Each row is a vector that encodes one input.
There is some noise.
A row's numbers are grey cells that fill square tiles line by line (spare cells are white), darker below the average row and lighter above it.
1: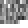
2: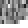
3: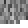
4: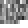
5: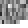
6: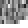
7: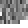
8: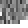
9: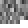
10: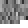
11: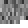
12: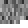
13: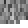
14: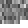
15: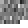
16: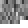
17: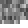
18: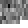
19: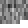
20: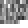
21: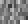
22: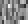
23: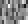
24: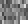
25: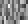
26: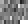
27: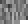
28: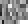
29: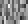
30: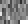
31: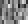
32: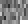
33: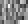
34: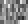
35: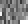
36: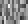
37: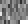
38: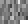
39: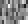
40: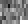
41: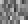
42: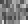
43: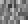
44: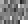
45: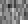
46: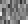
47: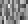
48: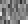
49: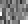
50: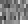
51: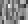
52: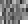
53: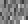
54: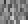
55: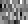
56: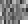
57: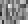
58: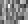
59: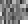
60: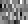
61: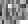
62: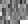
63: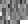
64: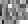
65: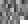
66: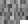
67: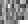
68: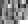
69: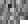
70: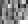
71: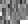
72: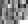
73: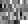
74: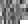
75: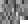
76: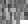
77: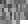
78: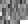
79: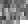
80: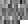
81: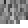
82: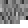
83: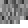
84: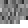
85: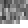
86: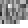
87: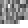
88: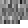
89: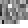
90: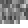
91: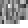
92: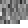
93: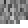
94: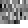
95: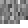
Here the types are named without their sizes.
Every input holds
either a node of a tree, or a list of points on a line.
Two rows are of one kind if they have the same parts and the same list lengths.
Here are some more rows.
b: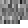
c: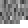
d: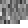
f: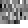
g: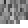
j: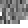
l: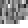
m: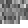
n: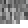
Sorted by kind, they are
b, d, j
c, g, m, n
f
l

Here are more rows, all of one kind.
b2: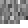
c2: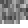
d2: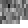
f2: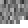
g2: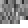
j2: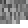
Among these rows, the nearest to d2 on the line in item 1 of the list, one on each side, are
c2 and j2.
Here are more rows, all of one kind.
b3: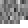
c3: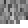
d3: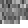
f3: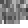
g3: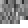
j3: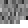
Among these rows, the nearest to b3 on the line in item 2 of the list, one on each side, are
f3 and g3.
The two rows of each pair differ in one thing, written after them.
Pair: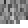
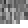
the place on the line in item 1 of the list
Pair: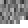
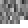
the place on the line in item 2 of the list
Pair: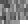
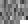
the place on the line in item 1 of the list
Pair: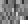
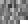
the place on the line in item 1 of the list
